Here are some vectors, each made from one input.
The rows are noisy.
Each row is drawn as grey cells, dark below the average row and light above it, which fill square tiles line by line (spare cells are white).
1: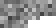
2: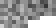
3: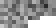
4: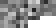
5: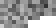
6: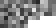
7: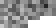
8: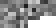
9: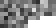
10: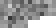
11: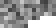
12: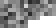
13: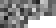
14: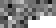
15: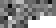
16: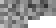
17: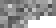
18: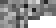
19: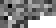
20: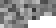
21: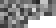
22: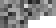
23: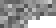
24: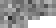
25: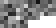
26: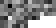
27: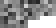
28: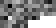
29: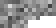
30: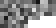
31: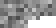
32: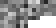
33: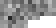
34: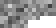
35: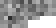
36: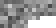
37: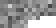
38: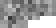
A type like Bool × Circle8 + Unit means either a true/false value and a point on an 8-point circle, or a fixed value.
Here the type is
Bool × Line5.
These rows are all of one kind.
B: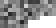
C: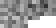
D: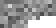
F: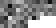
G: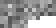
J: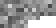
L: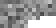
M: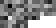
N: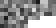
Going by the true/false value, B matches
F, M and N.
